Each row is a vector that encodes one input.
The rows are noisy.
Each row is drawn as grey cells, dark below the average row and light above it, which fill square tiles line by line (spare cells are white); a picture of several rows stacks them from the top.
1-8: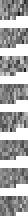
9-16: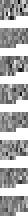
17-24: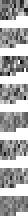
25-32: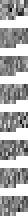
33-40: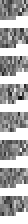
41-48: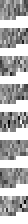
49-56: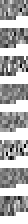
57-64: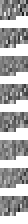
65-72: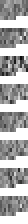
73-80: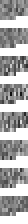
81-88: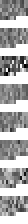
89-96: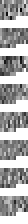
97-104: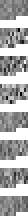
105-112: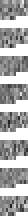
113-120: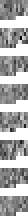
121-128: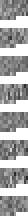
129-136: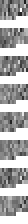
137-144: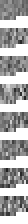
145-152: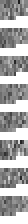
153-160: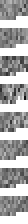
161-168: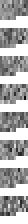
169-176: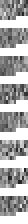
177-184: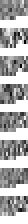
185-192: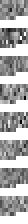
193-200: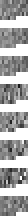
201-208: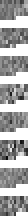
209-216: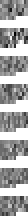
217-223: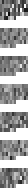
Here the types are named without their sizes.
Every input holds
either four true/false values, or a list of points on a circle.
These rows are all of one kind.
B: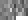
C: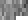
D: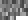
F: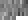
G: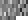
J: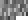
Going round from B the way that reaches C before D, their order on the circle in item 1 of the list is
B, F, G, C, J, D.
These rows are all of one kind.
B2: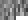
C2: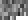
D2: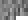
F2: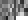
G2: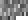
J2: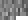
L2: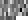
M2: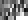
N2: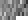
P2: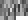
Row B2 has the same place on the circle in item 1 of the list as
D2, F2, G2 and L2.
